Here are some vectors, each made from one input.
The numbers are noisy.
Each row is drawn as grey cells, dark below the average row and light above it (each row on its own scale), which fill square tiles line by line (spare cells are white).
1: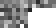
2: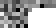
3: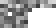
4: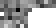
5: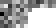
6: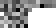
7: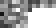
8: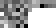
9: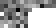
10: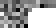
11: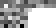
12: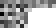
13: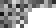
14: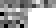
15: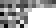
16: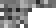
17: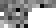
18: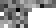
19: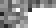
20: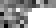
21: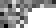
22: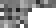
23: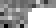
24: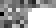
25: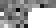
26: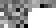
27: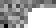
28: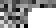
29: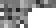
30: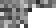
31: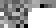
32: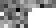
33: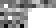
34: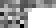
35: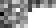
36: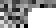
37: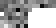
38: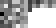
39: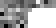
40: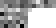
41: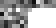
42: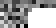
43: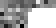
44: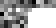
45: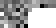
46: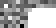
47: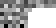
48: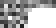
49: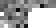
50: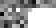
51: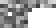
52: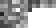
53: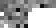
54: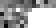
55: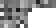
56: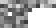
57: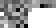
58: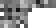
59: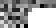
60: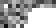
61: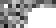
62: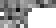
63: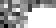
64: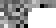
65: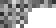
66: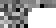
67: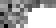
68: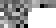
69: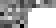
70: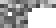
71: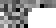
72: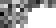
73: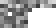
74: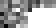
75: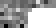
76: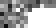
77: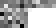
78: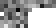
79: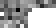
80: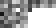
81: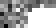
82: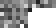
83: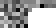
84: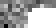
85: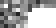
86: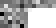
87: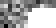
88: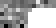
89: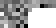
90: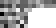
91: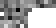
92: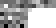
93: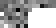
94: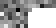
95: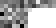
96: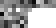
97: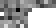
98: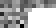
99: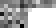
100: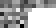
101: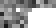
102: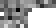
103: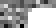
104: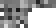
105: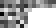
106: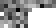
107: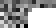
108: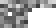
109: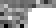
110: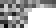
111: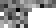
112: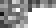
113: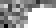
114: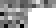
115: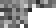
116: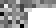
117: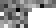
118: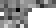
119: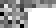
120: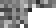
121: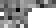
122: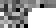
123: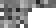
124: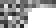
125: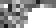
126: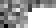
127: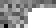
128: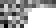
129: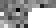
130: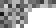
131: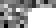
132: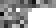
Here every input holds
a list of up to two points on an 8-point line.
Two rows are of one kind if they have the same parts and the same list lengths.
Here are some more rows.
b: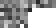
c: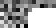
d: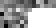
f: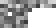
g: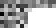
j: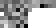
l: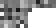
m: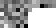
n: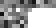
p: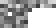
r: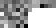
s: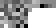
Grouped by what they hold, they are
b, c, j, l, m, r, s
d, g, n
f, p

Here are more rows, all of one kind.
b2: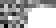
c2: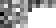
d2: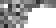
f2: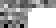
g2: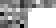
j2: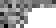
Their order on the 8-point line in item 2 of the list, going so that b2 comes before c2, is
d2, b2, f2, j2, g2, c2.
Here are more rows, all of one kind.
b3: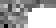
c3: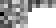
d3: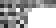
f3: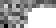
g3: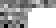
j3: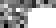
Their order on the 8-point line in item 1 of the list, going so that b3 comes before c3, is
j3, g3, d3, f3, b3, c3.
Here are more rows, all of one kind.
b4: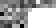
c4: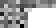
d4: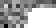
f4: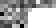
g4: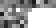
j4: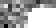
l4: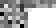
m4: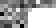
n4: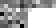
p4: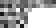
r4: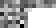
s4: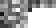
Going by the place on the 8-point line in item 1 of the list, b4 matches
f4 and m4.
